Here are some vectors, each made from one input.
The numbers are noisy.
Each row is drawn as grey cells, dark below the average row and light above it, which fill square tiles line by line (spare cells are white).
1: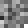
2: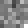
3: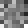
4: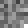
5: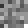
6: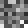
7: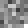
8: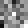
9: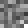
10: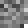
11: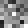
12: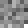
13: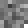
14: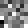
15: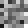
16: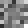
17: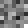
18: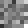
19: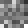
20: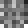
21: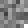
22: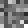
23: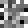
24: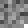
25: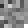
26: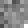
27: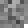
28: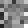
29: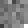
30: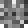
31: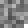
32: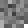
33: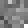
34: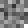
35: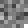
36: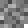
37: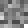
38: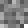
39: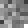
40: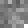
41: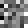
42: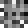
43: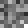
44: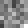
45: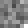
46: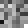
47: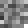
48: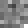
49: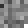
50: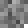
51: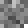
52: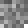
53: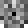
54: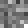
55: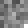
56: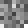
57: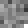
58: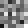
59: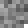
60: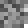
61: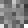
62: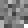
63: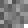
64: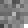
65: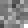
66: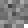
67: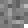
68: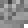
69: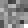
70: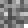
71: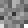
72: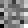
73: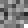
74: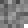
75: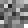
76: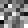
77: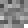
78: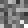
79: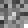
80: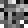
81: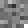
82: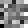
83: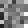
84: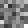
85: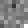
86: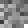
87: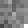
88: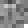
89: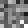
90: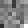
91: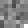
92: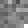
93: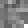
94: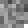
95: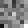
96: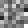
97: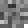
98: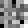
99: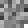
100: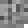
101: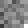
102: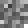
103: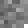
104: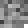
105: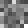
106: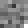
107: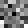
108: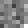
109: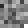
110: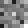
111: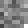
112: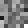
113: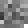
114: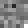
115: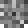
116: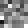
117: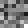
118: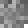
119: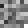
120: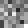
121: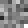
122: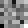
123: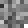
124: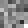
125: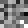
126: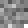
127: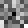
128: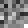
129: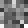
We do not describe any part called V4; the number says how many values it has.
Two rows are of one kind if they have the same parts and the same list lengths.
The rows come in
4 kinds.
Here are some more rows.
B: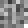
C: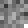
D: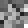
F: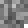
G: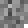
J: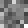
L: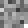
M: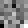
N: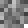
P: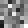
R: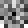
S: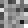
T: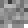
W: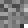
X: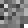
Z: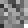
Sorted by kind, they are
B, L, R, S, T
C, M
D, W, X, Z
F, G, J, N, P

